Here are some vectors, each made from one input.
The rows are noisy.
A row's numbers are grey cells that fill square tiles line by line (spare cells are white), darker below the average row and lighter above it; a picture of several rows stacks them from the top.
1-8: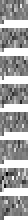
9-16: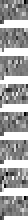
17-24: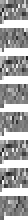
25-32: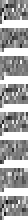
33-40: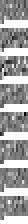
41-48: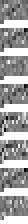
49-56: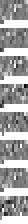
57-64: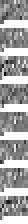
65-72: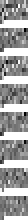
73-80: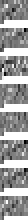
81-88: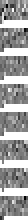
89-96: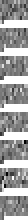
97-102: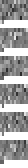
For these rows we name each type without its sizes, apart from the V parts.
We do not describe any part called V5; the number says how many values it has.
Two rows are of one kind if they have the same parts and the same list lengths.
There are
4 kinds of row.
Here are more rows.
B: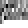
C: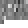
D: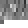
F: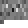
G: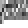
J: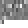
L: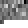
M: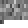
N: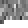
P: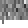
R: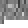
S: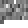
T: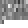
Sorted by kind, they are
B, G
C, F, J, M, N, S, T
D, L, R
P

